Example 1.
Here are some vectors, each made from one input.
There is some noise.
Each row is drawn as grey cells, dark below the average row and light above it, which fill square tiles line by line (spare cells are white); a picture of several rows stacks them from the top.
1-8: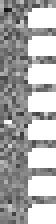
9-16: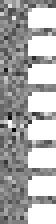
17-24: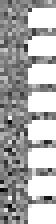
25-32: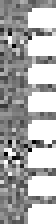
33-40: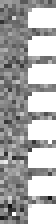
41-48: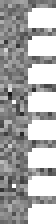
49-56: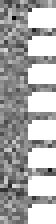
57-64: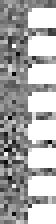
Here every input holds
a node of a 10-node tree.
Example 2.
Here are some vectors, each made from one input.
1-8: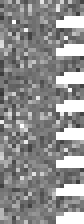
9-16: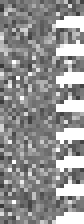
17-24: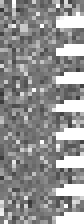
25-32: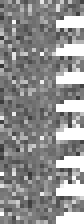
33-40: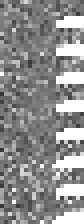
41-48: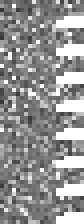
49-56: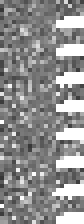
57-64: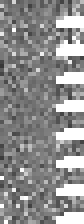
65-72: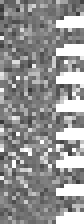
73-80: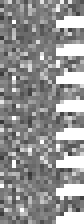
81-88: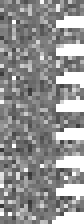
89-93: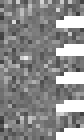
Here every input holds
a point on a 5-point line.
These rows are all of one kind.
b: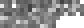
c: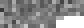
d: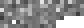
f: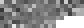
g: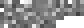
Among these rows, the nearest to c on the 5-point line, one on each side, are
b and f.
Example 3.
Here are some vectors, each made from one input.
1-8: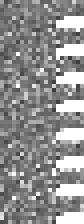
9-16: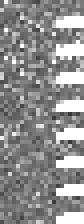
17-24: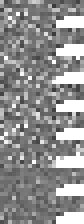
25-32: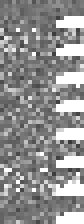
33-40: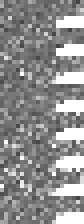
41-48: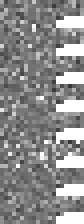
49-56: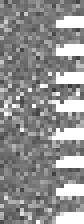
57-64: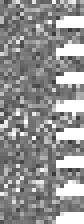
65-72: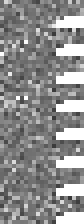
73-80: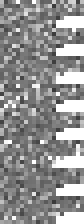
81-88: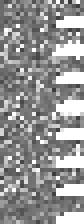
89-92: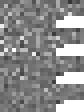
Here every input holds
a point on a 10-point circle.
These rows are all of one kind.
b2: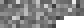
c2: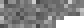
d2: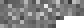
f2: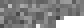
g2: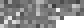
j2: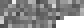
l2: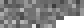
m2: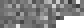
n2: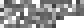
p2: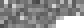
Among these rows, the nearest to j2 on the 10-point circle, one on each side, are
m2 and p2.
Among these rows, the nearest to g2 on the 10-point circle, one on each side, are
f2 and l2.
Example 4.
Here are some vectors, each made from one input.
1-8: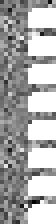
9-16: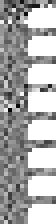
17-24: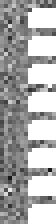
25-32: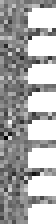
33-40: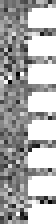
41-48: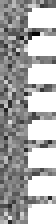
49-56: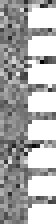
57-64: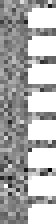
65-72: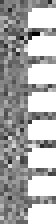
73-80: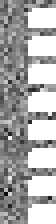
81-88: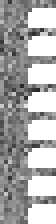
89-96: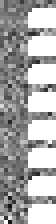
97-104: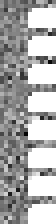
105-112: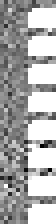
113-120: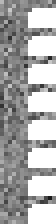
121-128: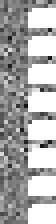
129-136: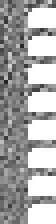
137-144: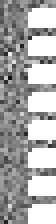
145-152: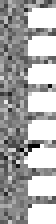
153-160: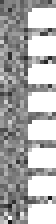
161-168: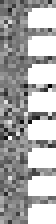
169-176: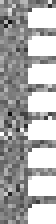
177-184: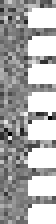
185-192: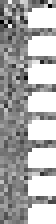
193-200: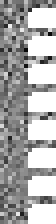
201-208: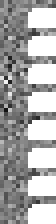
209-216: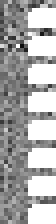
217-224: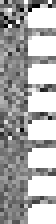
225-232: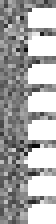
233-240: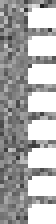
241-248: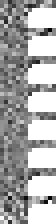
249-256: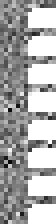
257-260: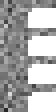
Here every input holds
three true/false values.
